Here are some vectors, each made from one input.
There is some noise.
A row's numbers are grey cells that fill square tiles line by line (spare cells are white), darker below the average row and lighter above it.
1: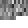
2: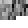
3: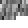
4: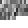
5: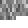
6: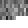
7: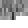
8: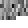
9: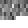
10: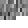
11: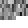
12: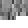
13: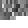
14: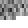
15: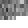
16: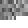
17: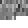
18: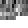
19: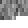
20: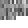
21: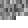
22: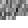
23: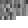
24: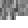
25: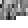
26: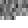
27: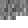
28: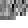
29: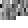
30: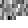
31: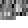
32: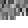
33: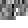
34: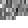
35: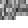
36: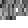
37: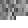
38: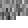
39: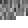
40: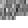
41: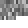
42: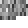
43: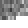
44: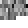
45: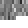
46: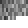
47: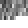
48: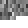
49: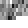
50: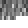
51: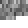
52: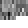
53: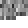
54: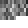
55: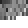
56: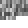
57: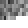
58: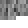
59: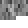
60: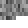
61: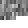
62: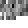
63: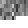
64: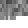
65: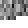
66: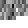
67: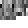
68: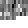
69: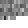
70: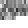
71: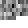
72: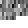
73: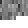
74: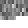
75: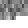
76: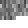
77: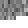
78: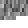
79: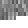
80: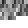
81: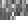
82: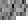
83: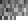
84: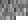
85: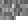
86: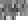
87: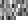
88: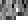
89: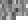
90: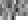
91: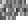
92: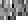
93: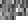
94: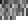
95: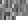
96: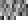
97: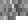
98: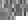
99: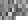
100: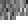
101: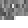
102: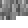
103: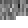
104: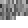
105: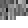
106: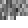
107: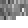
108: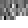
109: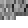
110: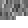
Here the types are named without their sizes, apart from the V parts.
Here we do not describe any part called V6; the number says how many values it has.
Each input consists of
a node of a tree, together with either four true/false values, or a value of V6.
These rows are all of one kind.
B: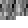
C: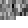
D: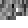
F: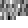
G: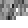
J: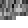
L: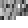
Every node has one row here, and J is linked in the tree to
D.
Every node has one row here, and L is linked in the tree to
C.
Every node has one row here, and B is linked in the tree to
C, D and G.
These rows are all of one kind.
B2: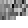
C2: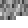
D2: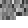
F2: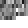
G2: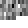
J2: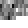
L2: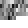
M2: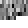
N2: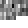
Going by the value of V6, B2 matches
F2, J2 and L2.
